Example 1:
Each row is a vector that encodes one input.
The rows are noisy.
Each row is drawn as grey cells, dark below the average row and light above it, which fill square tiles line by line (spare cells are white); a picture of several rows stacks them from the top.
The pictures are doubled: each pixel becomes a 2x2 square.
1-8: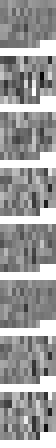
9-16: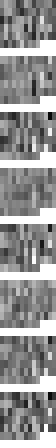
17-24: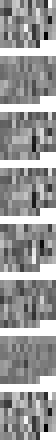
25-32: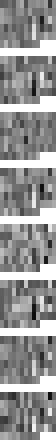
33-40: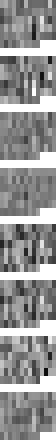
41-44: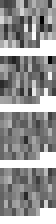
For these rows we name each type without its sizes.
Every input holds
a point on a line.
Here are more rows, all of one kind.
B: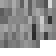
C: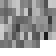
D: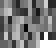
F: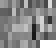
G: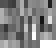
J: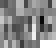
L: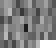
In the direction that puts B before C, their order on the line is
F, B, C, L, D, J, G.
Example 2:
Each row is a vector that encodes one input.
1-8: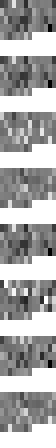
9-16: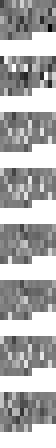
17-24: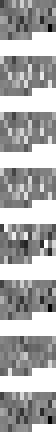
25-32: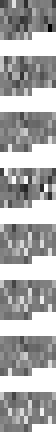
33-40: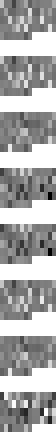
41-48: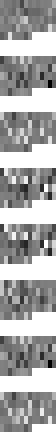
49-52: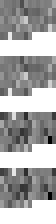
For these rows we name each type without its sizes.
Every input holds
a point on a line.
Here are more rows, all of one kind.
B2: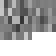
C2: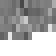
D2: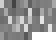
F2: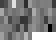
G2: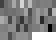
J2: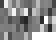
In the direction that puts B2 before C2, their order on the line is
J2, G2, F2, B2, C2, D2.
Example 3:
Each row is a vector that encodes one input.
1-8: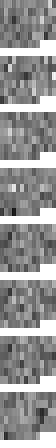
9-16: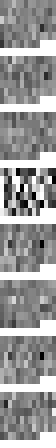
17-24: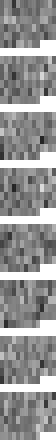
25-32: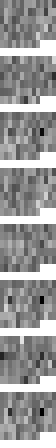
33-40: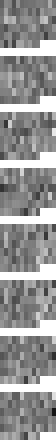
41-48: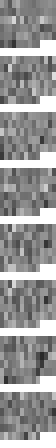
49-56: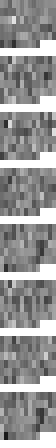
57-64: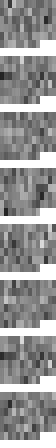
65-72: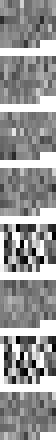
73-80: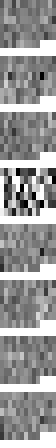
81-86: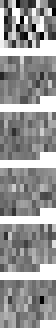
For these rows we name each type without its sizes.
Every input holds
either a fixed value, or a node of a tree.
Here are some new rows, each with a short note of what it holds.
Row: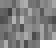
a node of a tree
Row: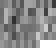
a node of a tree
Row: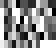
a fixed value
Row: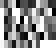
a fixed value
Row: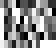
a fixed value
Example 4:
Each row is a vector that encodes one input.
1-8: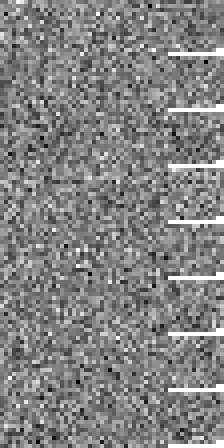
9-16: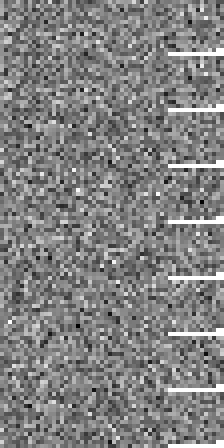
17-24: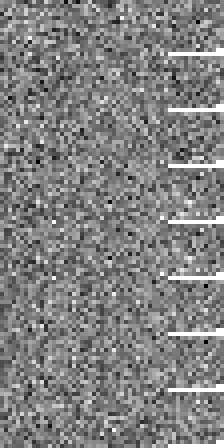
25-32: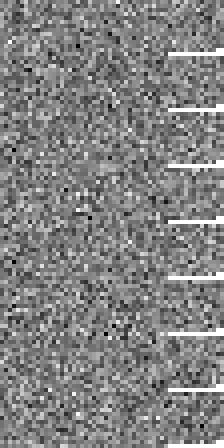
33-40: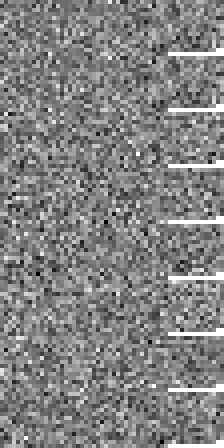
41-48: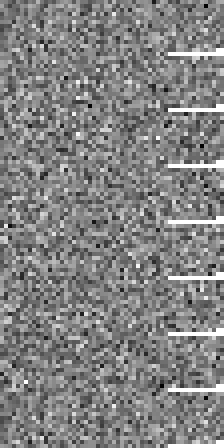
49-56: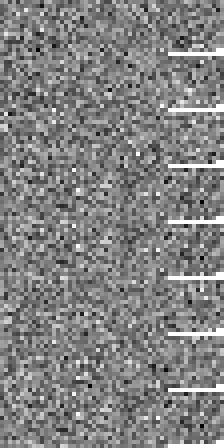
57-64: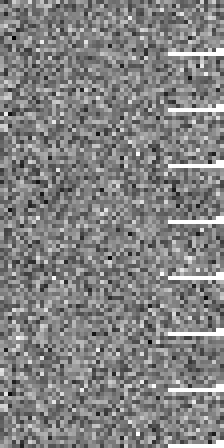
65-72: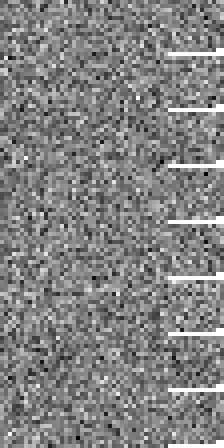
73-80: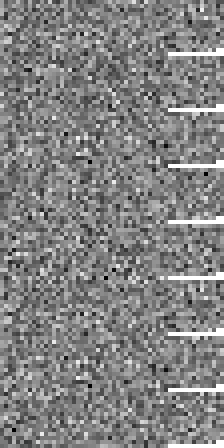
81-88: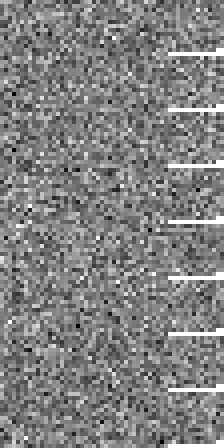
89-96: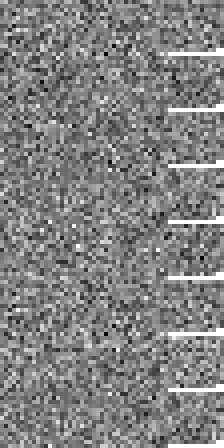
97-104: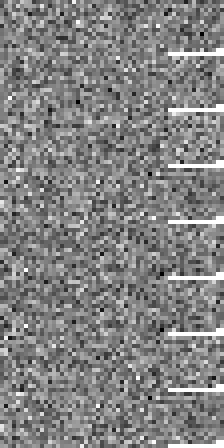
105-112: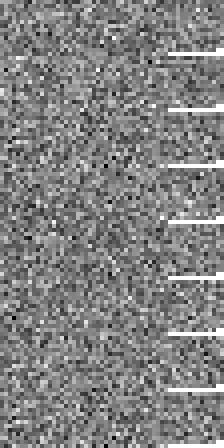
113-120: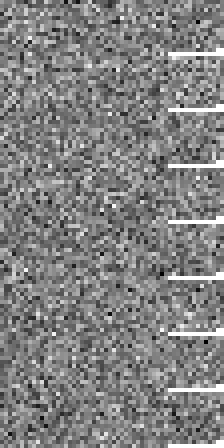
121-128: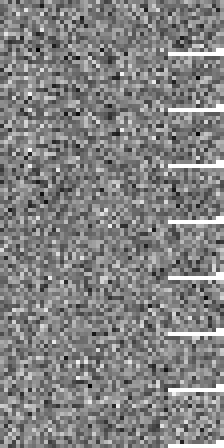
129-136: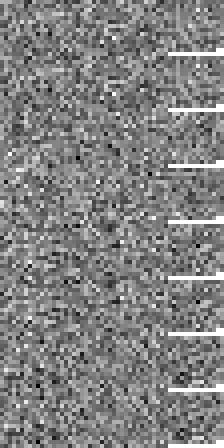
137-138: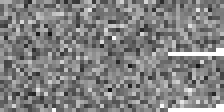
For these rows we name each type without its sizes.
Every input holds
a point on a circle.
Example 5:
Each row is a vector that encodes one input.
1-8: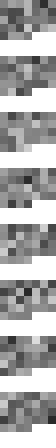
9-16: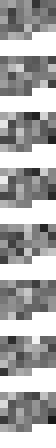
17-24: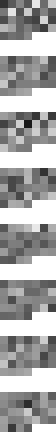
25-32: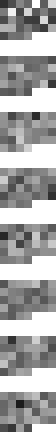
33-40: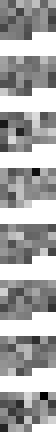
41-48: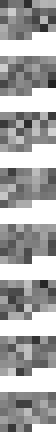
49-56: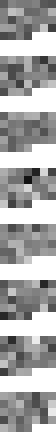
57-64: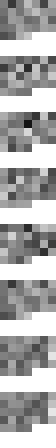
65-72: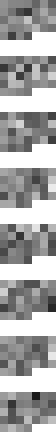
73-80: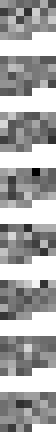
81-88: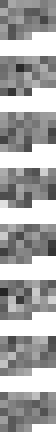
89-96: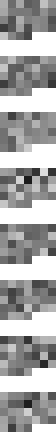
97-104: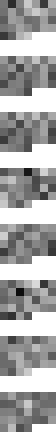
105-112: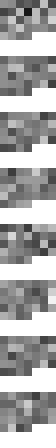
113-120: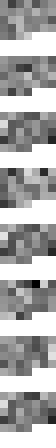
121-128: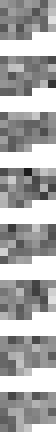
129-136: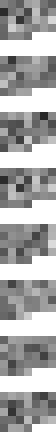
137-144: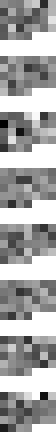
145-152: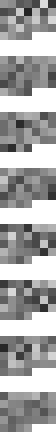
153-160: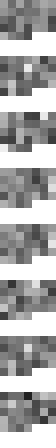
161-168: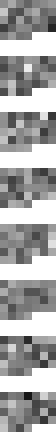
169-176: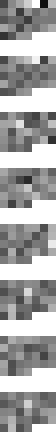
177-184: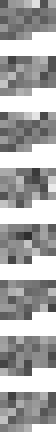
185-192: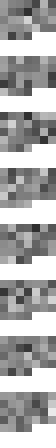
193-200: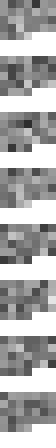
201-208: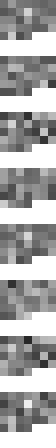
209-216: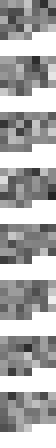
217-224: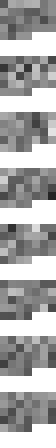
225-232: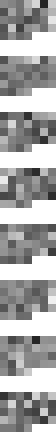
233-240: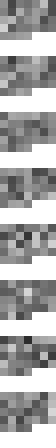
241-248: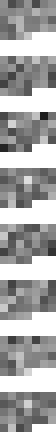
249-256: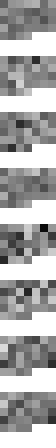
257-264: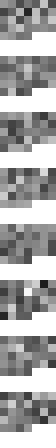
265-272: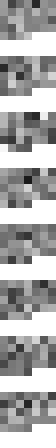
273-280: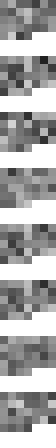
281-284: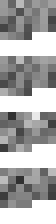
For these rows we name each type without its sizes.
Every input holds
a label.
